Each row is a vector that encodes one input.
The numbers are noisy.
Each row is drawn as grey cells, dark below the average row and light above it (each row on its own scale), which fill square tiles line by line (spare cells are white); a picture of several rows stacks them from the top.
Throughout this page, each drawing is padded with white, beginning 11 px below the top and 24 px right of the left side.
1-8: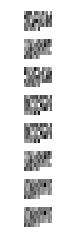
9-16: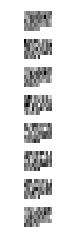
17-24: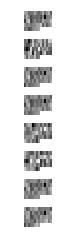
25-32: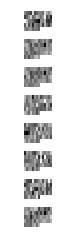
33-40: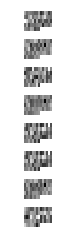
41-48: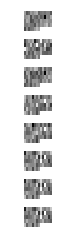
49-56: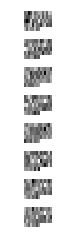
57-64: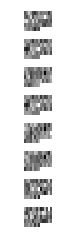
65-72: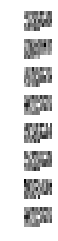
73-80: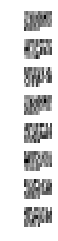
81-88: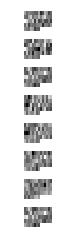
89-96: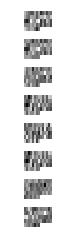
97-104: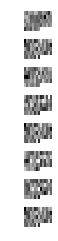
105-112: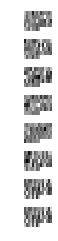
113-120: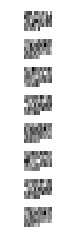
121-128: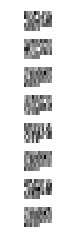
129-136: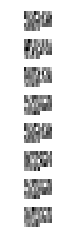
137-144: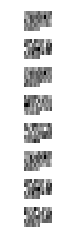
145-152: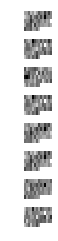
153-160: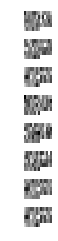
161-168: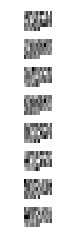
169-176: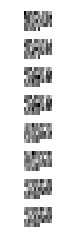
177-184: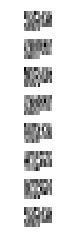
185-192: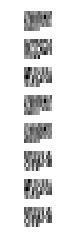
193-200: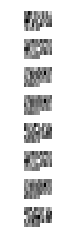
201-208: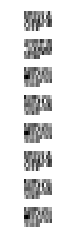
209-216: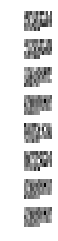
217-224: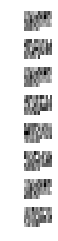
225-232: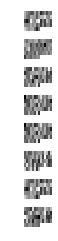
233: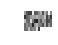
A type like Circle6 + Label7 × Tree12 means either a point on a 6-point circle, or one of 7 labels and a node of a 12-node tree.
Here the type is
Bool × Bool × Bool × Bool + Tree15.
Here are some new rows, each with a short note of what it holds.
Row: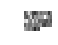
four true/false values
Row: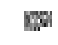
four true/false values
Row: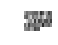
four true/false values
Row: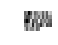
four true/false values
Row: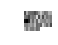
four true/false values
